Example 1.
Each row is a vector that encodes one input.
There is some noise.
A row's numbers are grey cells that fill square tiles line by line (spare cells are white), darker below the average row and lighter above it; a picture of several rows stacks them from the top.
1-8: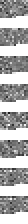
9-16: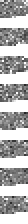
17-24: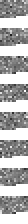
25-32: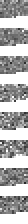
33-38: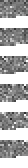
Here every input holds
a point on an 8-point circle.
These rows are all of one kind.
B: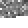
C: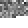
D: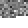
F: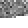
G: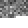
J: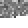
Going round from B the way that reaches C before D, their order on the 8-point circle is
B, G, C, J, F, D.
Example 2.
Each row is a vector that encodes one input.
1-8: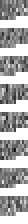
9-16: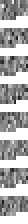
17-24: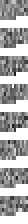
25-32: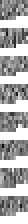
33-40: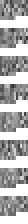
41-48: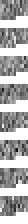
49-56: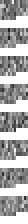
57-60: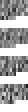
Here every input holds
a point on an 8-point circle.
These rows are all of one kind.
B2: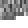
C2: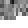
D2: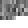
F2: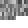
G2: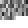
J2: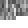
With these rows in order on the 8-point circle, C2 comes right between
G2 and J2.
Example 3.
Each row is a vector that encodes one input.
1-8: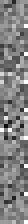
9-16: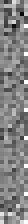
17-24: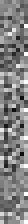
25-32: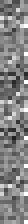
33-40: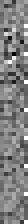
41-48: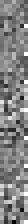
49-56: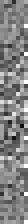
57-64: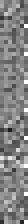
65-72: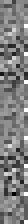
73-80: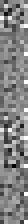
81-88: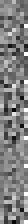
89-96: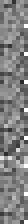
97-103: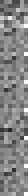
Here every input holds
a point on a 6-point circle.
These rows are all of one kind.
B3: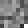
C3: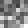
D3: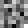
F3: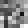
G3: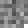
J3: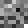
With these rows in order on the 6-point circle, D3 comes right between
F3 and J3.
